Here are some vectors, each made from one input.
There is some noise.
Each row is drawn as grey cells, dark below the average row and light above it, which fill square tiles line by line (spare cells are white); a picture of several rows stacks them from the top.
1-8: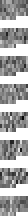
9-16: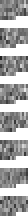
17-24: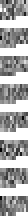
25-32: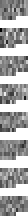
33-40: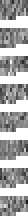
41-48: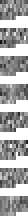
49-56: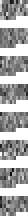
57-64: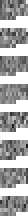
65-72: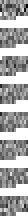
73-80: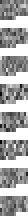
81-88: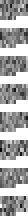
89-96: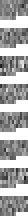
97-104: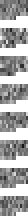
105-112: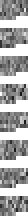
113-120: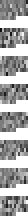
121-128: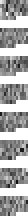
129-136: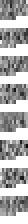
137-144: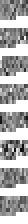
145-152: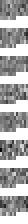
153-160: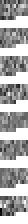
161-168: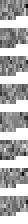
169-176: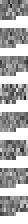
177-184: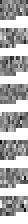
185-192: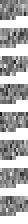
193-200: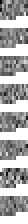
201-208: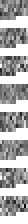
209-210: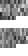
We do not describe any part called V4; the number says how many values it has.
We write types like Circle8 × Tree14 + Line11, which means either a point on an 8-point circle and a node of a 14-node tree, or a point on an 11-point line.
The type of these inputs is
(Label5 + Line5) × List2(V4).
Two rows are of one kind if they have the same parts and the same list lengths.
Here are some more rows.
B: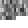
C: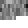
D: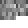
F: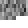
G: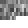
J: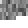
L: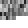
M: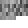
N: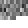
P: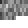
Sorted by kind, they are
B, F
C, M
D, P
G
J
L, N

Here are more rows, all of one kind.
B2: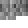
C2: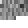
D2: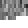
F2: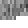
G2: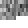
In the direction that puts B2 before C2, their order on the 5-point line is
B2, D2, G2, C2, F2.
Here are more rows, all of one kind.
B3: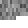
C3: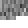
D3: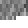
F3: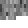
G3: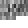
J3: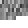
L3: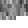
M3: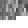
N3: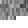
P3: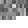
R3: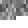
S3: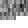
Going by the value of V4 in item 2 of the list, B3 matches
D3, F3 and R3.
